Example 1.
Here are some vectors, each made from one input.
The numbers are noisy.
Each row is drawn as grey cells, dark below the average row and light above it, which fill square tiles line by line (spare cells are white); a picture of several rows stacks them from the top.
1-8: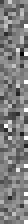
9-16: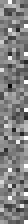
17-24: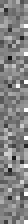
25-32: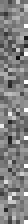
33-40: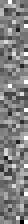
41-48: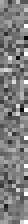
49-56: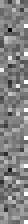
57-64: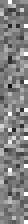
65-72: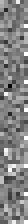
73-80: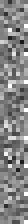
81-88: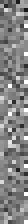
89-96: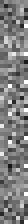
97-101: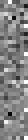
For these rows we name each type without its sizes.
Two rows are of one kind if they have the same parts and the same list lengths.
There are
2 kinds of row.
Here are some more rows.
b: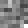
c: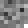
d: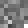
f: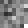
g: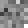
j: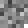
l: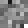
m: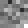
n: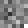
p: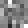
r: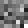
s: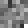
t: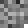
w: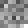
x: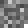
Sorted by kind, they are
b, c, d, f, g, j, l, m, n, p, r, s, t, x
w

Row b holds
a point on a line and four true/false values.
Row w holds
a point on each of two lines.
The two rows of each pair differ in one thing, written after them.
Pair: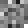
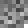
the place on the line
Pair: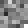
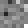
the place on the line
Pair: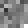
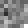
one of the four true/false values
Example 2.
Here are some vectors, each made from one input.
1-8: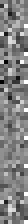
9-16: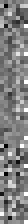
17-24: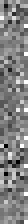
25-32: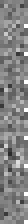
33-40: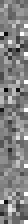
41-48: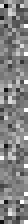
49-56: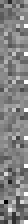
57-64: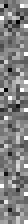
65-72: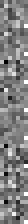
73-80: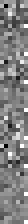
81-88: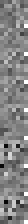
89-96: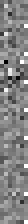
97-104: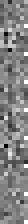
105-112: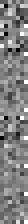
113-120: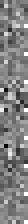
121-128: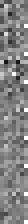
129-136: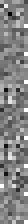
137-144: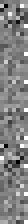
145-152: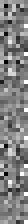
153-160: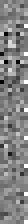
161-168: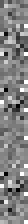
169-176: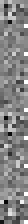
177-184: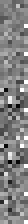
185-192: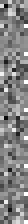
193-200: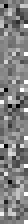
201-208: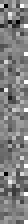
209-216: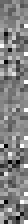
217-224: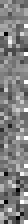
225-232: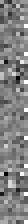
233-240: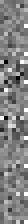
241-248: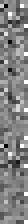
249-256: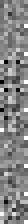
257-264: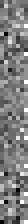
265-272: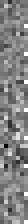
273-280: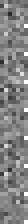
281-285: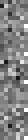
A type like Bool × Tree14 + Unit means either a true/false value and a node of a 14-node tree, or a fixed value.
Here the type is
Line4 × Line8 + Line10 × (Tree9 + Unit).
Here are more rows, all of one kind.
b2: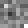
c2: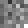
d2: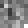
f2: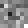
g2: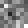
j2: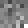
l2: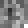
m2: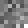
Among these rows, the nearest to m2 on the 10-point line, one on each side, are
c2 and j2.
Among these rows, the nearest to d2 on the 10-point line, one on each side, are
f2 and l2.
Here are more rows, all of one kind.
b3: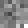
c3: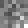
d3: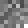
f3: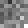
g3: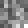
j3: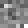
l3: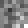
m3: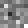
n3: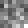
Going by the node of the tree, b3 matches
c3, d3 and l3.
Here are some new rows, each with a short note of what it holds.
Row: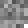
a point on a 10-point line
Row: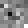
a point on a 10-point line and a node of a 9-node tree
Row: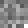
a point on a 10-point line
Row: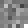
a point on a 10-point line
